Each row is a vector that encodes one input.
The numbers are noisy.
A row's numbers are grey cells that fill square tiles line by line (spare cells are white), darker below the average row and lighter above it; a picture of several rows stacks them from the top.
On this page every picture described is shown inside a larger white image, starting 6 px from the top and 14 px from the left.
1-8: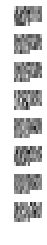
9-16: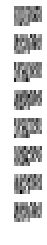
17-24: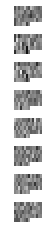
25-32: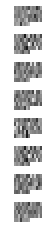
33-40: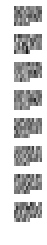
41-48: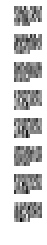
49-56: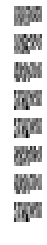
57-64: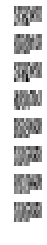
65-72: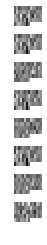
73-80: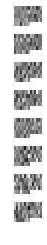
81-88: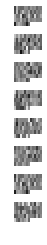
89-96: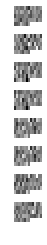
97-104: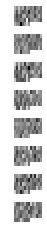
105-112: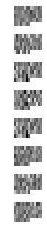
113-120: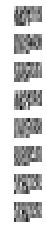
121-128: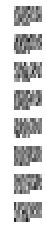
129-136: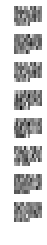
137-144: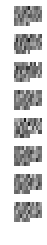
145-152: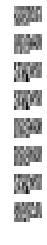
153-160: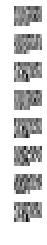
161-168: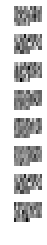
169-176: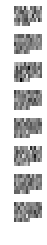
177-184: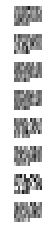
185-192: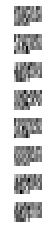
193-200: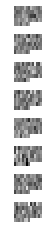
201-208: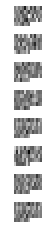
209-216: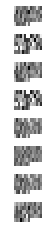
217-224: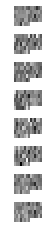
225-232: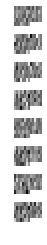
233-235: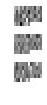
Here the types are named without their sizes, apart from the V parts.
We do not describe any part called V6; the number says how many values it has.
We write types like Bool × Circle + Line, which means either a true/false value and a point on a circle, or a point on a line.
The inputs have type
List(Bool × V6 + Line).
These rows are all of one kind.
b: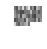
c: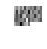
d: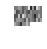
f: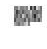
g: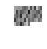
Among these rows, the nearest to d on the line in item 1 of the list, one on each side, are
f and g.
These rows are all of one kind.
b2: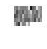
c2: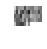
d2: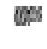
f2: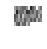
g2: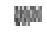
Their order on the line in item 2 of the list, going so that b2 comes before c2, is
b2, g2, f2, d2, c2.
